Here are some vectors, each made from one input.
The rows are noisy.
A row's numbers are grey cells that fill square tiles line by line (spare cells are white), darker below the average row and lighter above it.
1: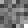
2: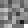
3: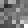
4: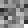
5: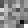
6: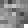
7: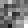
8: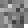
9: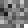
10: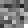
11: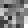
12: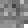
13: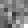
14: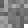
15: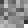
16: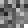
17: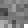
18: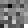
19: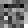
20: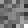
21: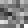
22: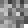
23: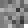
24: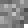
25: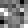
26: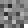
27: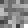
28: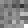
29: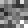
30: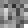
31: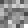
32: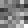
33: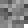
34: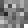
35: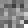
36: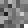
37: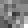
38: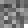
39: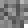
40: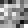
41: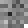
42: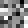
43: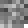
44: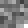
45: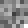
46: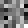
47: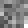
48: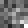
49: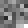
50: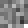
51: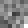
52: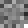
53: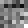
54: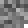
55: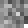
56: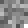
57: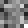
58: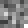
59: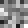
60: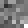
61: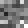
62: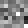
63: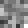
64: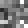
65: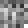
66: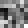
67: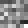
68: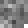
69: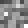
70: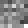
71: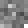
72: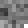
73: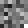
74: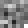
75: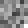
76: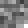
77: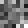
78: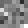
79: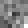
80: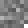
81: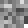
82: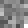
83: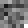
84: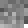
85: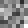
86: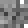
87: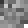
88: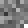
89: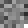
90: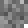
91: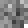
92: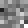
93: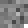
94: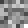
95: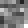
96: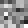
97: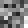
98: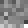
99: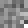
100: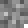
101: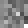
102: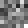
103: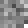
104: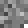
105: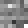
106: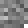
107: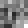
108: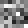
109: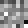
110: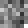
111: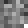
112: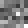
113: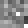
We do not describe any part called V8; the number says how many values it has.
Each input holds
either a point on a 6-point circle, or one of 10 labels and a value of V8.
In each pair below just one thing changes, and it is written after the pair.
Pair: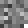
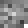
the label
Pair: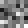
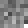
the label
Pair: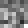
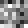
the value of V8
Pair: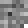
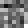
the value of V8
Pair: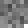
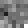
the value of V8
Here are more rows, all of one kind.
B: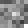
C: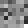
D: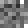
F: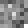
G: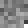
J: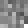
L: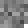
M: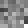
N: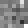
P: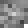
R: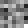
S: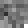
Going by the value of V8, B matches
L, R and S.
